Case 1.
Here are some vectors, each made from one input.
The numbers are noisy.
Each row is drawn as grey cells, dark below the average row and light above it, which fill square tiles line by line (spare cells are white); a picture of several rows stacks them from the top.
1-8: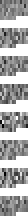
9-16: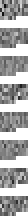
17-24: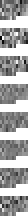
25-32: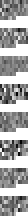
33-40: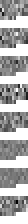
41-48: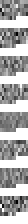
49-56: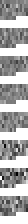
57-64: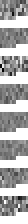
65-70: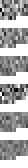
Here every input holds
either a fixed value, or a point on each of two 6-point lines and four true/false values.
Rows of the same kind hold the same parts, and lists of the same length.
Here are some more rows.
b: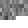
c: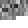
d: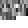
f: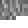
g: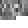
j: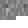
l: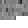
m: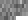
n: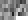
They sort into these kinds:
b, c, d, f, g, j, l, m
n

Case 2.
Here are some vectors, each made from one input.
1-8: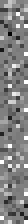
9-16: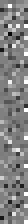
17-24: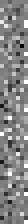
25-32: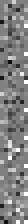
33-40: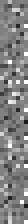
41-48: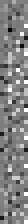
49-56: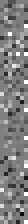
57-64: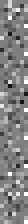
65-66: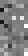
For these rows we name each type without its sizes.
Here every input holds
a node of a tree, together with either a fixed value, or three true/false values.
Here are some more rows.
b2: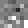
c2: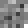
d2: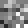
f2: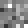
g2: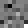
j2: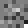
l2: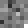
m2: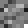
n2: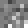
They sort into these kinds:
b2, c2, g2, j2, l2, m2, n2
d2, f2

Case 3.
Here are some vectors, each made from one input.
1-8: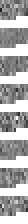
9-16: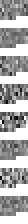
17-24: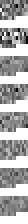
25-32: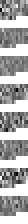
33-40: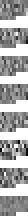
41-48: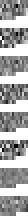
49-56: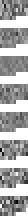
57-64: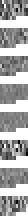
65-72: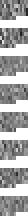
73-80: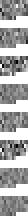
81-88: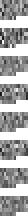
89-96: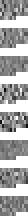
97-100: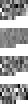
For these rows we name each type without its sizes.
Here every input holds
a point on a line, together with either a fixed value, or four true/false values.
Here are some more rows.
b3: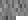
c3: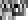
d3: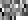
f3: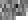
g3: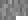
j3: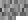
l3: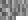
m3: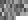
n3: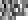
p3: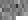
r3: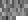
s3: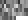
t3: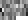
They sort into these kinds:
b3, c3, d3, f3, g3, j3, n3, p3, r3, t3
l3, m3, s3

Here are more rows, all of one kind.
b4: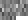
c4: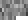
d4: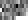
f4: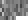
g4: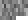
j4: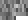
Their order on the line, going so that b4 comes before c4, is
b4, g4, j4, c4, d4, f4.
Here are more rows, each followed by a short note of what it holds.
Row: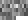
a point on a line and four true/false values
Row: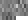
a point on a line and four true/false values
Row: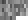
a point on a line
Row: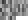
a point on a line
